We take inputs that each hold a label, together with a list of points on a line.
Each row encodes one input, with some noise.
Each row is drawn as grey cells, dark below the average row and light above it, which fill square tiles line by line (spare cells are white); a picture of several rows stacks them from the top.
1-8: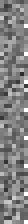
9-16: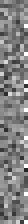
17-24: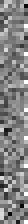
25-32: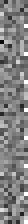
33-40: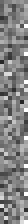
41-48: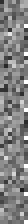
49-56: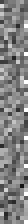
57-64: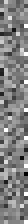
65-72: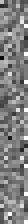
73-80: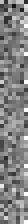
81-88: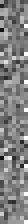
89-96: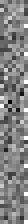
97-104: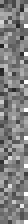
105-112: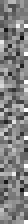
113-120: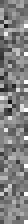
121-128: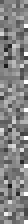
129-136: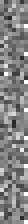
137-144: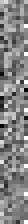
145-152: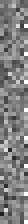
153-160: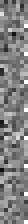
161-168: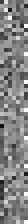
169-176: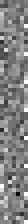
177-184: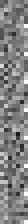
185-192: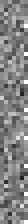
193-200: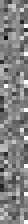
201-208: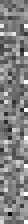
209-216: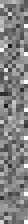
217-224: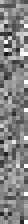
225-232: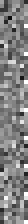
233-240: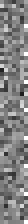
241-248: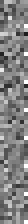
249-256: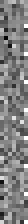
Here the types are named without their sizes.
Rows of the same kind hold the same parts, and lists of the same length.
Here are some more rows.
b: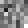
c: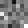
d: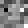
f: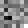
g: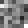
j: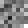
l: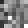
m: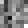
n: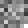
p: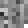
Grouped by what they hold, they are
b, f, l, m
c, g, j
d, n
p

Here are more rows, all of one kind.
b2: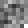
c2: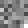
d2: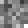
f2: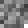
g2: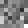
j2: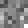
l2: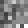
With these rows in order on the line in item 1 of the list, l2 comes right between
f2 and j2.
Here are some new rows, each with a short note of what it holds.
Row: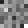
a label, together with a list of two items
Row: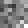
a label, together with a list of one item
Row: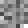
a label, together with a list of three items
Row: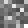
a label, together with a list of one item
